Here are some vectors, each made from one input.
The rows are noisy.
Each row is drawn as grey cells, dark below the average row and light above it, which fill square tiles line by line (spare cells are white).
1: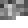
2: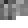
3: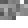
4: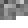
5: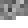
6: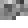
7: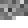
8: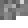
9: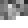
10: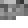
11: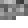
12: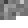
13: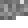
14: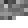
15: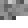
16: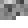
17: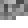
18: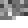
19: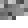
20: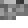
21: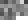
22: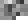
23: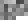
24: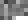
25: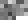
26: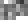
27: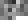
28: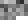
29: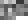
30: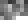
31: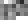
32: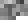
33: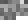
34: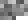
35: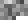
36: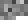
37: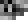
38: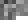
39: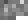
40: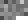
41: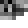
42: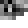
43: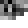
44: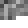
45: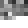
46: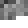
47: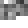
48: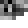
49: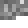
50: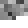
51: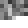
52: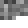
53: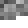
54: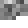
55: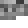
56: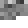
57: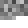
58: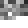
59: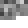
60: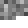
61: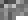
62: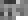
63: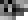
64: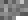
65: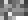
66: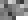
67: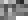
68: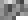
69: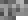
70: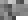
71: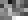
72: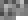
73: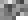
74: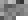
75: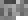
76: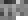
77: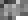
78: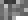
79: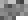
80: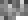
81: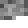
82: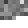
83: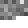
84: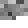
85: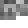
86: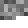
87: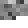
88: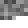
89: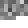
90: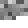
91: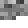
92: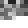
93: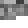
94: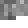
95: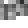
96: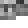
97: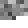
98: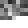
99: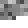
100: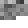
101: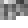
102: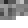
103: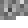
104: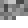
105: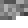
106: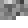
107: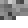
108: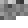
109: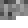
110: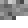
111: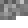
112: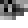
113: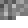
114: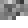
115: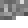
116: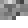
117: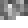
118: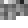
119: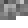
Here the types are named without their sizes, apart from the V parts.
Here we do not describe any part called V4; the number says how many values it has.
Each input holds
a list of items, each a true/false value and a value of V4.
